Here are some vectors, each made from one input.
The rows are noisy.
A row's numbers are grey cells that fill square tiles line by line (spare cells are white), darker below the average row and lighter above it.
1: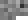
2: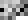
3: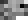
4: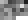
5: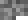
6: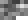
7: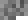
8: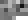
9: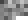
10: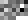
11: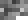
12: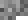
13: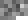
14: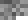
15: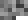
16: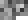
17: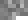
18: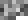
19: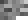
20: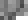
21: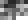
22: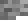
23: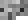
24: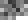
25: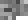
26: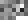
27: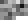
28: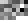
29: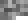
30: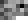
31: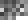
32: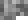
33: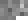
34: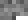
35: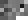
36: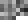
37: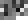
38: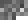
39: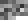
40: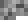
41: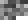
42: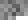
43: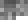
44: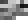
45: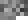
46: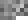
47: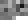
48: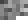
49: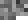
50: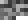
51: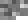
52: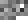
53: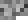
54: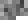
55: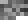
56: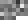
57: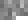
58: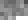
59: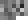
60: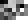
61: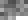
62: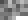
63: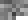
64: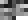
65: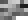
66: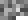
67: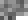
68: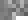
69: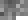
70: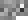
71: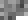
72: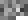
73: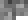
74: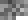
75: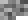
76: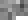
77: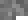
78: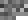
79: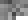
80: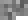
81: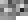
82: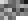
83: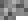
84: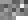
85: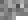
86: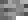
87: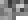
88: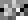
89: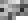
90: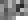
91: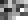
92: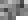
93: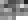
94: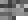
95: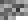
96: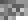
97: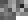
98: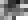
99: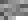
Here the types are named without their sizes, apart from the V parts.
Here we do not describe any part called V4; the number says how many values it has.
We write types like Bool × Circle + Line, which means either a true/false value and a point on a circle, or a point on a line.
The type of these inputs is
(Bool × Bool × Bool × Bool + Line) × V4.
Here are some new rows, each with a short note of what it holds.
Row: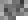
a point on a line and a value of V4
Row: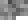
four true/false values and a value of V4
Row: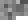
four true/false values and a value of V4
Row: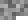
four true/false values and a value of V4
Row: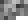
four true/false values and a value of V4
